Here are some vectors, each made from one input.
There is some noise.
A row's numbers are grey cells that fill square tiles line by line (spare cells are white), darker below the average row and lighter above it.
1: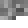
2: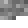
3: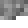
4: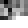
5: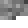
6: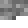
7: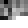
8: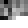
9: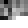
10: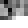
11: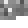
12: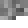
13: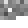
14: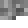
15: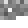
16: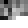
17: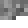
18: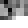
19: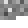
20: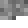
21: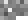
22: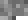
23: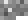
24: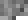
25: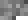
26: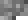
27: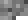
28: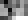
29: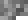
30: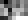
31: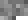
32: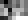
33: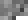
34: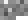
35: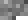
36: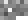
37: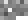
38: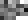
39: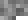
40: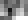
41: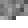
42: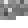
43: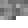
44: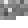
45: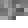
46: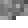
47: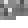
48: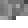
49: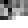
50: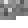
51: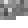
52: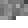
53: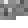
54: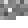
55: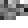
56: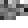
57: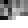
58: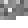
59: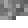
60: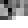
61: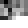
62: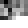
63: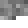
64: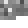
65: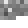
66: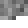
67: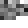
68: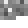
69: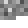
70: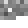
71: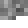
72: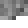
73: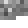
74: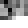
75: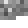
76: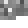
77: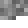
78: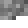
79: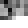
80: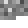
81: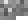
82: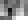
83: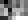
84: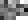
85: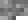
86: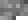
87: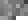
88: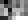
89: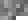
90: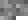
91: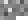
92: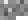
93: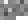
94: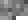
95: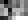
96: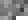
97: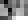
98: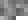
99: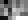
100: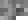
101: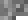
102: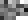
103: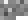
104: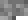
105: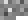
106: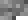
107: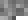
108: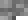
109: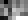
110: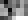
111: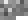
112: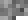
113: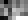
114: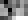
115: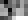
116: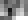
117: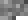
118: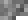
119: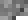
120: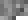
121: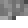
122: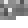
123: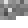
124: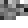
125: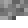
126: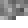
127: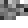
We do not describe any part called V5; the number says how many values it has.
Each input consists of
either a point on a 4-point line, or a list of up to two items, each a true/false value and a value of V5.
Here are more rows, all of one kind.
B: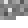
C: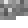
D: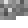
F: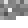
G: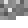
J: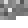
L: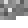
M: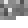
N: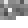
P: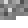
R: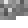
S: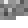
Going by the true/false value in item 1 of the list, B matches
F and N.
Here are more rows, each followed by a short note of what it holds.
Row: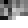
a point on a 4-point line
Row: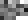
the empty list
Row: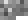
a list of one item
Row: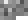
a list of one item
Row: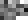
the empty list
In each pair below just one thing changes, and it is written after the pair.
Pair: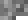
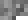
the value of V5 in item 2 of the list
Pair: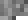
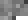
the value of V5 in item 1 of the list
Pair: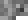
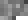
the value of V5 in item 1 of the list
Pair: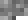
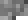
the true/false value in item 1 of the list
